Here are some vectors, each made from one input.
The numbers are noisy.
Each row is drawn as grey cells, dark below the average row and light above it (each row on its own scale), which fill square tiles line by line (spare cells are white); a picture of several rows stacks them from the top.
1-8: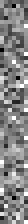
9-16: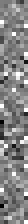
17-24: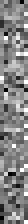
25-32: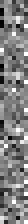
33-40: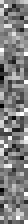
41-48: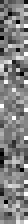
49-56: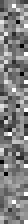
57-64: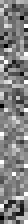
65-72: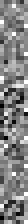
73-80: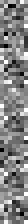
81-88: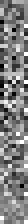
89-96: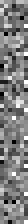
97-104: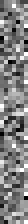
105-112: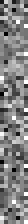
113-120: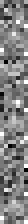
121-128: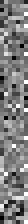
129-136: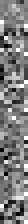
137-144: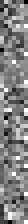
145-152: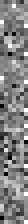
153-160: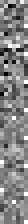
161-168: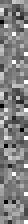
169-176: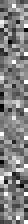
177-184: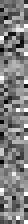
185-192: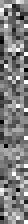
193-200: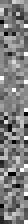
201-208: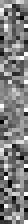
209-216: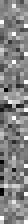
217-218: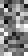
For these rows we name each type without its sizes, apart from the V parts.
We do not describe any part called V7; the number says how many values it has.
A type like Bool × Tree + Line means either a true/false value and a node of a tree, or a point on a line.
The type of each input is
(Bool × Bool × Bool + Unit) × V7 + Circle.
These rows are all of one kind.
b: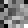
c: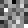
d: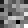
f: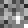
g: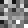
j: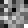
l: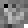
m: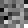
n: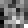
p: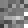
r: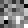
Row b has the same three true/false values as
f, g, j and r.
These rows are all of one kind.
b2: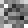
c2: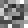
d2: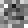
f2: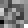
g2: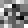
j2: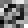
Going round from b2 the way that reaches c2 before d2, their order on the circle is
b2, g2, f2, j2, c2, d2.
